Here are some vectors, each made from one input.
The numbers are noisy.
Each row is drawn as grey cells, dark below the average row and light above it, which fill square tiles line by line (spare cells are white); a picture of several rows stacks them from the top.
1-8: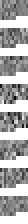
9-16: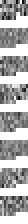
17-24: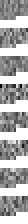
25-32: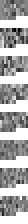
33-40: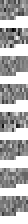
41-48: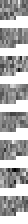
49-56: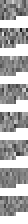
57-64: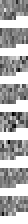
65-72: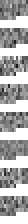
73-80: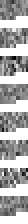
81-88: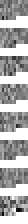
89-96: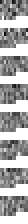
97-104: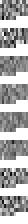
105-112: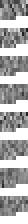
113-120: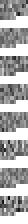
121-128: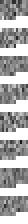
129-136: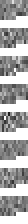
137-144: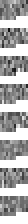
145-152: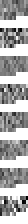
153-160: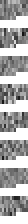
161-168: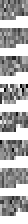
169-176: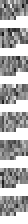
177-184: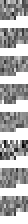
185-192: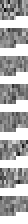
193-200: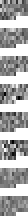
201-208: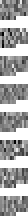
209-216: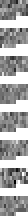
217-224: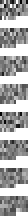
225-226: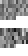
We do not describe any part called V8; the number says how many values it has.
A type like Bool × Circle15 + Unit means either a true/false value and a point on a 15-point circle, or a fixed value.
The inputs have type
Bool × Circle5 × Circle5 + (Label7 + Line6) × V8.
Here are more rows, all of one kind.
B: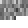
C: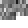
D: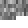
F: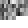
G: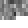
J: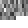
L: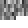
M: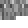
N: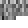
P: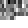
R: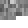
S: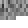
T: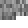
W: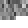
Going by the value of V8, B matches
C, J, S and W.
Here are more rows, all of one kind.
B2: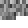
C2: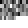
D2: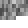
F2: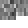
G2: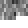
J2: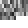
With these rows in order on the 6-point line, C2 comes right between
F2 and J2.
